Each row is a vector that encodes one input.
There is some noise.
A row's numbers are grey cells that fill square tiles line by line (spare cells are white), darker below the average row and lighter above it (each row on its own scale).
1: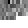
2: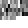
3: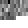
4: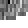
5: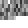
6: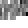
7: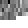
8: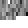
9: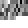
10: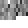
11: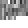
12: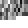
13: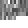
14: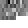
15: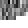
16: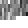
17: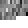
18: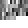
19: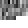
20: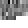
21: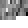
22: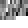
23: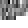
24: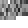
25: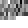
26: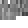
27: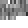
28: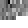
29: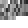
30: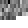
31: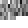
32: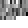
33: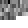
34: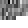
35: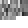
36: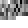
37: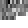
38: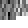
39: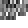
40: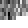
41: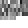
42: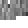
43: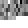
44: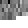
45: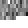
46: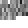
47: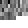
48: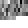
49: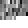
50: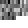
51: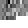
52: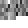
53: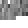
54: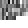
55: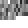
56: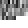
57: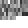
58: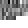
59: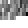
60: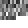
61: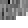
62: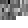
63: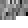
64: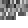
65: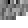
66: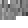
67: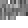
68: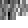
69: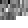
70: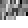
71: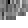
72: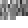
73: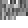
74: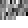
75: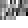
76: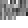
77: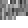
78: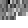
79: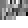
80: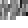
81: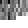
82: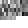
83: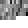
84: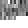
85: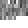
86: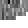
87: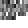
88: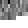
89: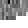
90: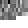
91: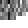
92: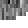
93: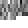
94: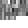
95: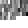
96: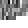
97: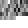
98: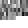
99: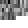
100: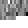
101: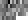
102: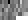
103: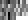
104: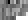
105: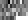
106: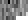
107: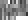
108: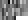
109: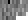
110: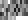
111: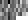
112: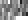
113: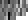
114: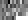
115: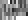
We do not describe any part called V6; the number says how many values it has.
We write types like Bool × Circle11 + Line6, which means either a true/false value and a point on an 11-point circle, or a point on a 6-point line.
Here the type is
Bool × (Line5 + V6).
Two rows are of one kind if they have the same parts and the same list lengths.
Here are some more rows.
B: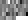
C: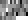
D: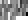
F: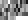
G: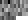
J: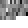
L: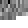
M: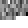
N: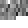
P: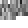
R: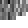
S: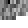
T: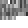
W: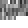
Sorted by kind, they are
B, C, G, J, L, M, R, T, W
D, F, N, P, S

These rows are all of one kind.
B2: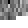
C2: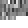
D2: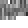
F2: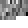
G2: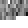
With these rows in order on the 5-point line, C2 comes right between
B2 and D2.
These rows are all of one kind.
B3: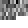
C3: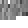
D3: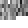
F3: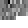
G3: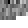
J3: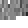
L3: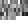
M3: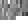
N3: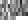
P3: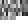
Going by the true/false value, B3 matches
F3 and G3.
